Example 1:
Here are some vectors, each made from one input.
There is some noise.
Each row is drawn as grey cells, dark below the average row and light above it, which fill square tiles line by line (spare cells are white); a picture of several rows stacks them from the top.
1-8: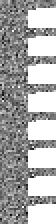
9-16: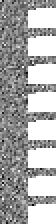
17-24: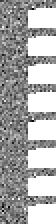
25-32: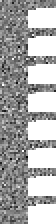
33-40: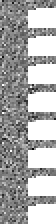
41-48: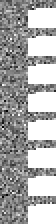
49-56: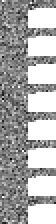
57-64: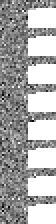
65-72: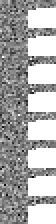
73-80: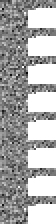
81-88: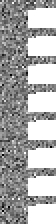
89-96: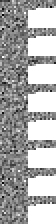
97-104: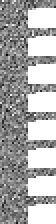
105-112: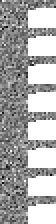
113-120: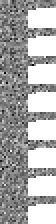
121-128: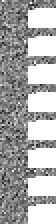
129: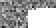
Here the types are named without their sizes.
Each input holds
a node of a tree, together with either a point on a circle, or a fixed value.
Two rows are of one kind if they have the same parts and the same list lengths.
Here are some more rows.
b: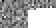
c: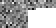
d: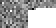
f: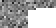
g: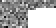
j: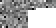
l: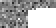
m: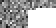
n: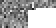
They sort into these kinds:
b, f, l
c, d, g, j, m, n

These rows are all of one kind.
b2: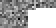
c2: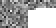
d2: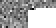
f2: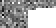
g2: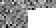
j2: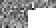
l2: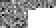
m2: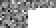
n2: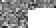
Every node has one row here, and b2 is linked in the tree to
l2.
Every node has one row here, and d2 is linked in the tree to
c2, f2, j2 and l2.
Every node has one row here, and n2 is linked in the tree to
c2.
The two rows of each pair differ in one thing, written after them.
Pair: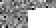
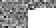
the node of the tree
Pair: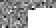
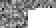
the place on the circle
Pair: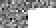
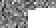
the node of the tree
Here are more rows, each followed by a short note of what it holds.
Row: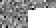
a point on a circle and a node of a tree
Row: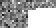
a point on a circle and a node of a tree
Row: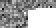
a point on a circle and a node of a tree
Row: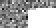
a point on a circle and a node of a tree
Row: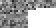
a node of a tree
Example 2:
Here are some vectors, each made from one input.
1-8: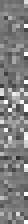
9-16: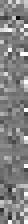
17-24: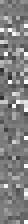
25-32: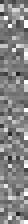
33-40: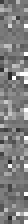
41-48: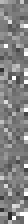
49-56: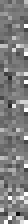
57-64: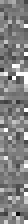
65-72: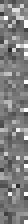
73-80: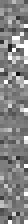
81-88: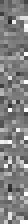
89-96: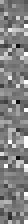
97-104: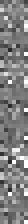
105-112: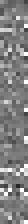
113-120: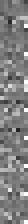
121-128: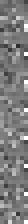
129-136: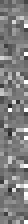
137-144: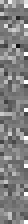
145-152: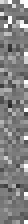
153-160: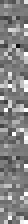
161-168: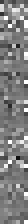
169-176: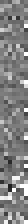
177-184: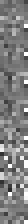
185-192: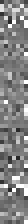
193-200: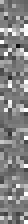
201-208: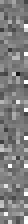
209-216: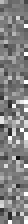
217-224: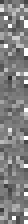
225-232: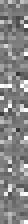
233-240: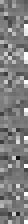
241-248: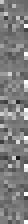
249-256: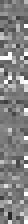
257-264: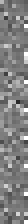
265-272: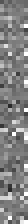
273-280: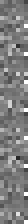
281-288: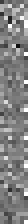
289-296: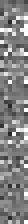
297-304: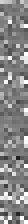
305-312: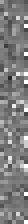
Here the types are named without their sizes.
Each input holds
a list of points on a circle.
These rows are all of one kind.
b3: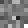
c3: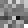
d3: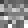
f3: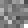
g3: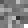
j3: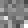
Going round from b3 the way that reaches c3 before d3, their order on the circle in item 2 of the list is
b3, j3, f3, c3, g3, d3.
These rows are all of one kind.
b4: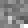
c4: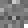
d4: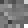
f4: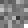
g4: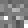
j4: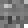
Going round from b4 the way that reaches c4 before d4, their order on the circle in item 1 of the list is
b4, f4, c4, j4, d4, g4.
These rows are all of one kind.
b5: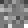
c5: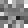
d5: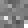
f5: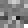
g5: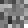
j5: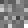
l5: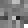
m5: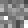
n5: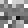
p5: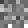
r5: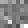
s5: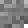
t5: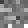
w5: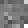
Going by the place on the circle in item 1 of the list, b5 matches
j5, p5 and t5.
